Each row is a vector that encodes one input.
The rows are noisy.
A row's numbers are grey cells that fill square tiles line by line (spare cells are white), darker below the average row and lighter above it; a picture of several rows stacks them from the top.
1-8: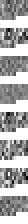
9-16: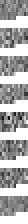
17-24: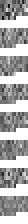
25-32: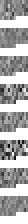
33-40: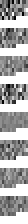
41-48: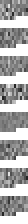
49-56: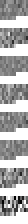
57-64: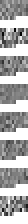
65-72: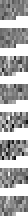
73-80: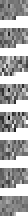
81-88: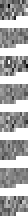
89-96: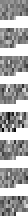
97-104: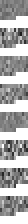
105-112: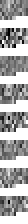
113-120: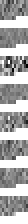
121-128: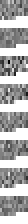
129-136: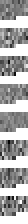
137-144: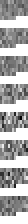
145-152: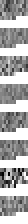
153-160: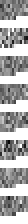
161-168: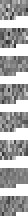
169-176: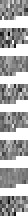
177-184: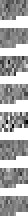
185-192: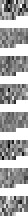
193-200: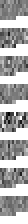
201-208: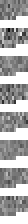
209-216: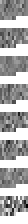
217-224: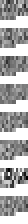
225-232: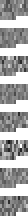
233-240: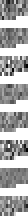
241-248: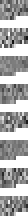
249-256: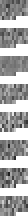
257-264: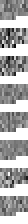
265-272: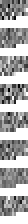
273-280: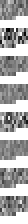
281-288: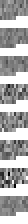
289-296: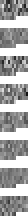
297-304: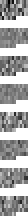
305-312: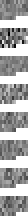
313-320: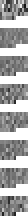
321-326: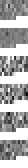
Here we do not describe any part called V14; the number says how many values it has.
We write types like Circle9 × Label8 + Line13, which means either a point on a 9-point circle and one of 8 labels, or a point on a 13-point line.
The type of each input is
Label7 × Tree7 × V14.
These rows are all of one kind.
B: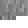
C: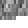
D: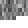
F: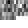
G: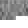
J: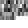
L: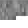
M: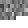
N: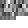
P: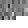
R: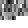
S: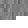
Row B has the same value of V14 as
G, N, P and R.
